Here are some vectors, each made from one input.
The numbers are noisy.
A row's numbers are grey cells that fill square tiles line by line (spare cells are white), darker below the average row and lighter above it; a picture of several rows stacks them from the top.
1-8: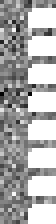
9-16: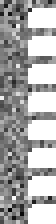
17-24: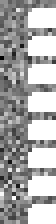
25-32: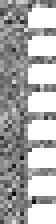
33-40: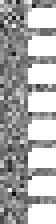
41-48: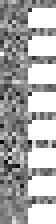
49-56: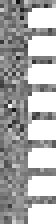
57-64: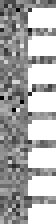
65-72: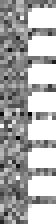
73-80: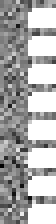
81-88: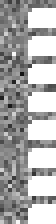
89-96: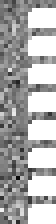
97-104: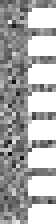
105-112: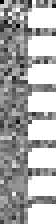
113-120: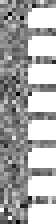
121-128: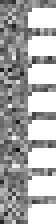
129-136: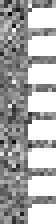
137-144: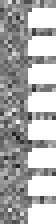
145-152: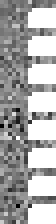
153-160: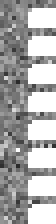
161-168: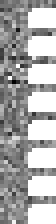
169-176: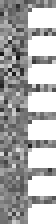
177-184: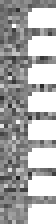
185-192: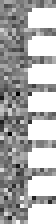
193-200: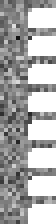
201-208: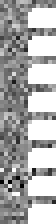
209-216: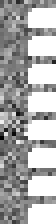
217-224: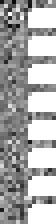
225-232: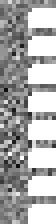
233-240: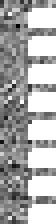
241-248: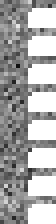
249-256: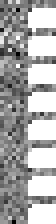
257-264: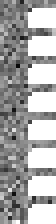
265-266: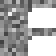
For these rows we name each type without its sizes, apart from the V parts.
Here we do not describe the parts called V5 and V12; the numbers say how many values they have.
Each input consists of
three labels, a value of V5 and a value of V12.
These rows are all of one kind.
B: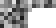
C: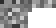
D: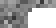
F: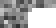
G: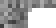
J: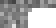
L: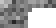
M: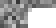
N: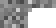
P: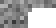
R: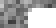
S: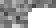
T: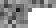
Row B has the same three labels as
G, J and P.
